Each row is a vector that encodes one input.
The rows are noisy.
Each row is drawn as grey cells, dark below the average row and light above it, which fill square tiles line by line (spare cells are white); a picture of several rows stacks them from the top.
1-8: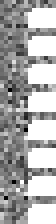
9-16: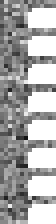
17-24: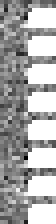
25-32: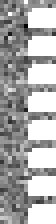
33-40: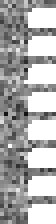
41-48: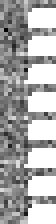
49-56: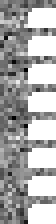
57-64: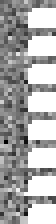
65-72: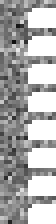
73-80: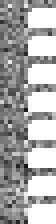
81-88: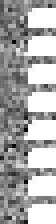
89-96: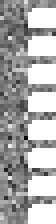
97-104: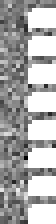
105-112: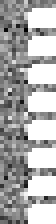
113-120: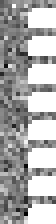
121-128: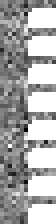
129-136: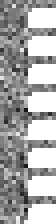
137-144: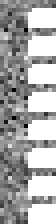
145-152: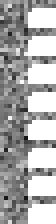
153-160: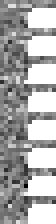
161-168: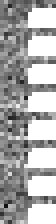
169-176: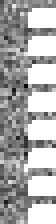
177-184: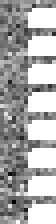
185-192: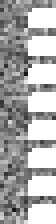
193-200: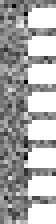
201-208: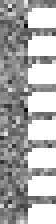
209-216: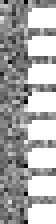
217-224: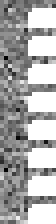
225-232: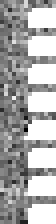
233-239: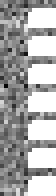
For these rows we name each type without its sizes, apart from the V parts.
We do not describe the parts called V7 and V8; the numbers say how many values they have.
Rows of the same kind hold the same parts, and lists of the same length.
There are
2 kinds of row.
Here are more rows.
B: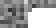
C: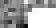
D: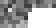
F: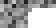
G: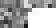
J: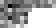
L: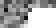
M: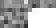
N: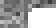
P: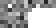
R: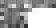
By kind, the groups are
B, C, G, M, P, R
D, F, J, L, N

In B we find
a point on a line, a value of V7 and a value of V8.
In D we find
a point on a circle and a point on a line.
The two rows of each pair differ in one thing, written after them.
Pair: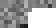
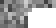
the value of V7
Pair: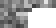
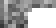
the place on the line
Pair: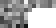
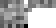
the place on the line
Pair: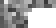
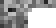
the value of V8
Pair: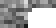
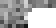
the place on the line
